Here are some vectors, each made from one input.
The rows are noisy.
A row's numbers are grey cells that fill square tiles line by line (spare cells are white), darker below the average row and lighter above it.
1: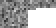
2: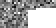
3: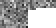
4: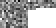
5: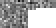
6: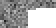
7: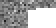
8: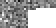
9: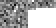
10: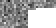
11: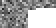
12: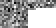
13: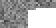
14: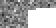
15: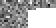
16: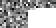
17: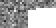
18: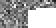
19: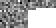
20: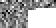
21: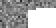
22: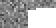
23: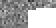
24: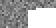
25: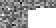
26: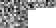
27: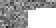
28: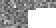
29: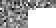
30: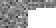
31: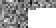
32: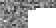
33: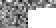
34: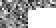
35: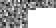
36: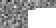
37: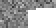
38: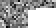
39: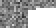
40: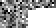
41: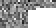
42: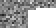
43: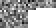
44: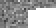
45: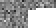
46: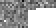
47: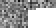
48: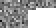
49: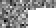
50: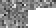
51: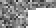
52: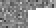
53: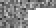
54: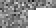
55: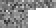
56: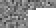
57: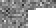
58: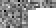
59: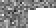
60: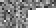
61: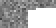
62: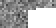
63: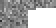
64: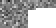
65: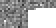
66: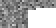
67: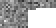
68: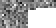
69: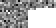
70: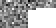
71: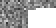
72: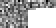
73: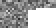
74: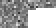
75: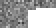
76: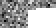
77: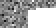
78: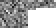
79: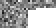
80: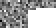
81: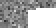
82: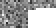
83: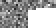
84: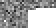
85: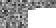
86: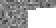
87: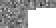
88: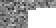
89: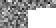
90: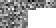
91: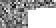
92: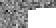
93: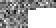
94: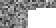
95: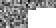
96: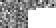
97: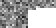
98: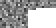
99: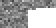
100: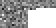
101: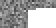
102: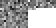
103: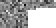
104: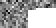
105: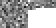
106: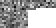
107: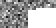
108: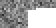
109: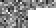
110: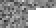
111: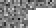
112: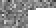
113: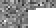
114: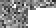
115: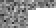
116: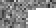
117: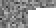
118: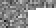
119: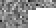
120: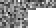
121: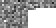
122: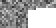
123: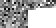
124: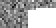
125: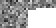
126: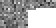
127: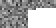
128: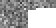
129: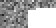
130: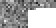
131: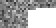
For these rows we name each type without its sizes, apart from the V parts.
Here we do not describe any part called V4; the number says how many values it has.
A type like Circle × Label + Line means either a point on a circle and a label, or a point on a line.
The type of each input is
Bool × V4 + List(Line).
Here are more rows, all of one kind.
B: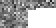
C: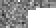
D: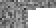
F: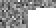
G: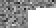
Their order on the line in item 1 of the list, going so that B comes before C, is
D, B, G, C, F.
